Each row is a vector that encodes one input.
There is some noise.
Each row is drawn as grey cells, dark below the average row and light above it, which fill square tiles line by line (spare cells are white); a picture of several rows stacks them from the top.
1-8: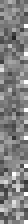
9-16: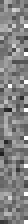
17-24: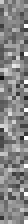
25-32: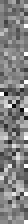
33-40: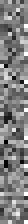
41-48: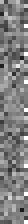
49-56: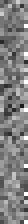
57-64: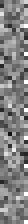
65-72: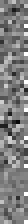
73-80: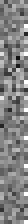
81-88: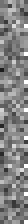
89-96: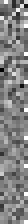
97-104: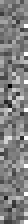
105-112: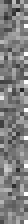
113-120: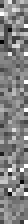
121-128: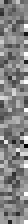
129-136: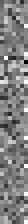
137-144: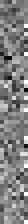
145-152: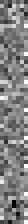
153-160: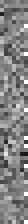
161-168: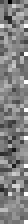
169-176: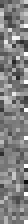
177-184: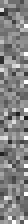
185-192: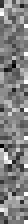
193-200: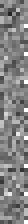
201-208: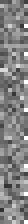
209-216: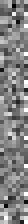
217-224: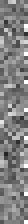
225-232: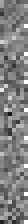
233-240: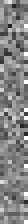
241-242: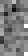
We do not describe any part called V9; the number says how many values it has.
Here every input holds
a list of up to three items, each a true/false value and a value of V9.
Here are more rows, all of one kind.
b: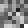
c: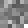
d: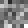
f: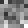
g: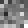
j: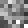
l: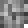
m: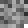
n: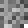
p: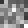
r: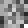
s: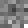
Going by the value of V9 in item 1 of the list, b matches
f, g, m and p.
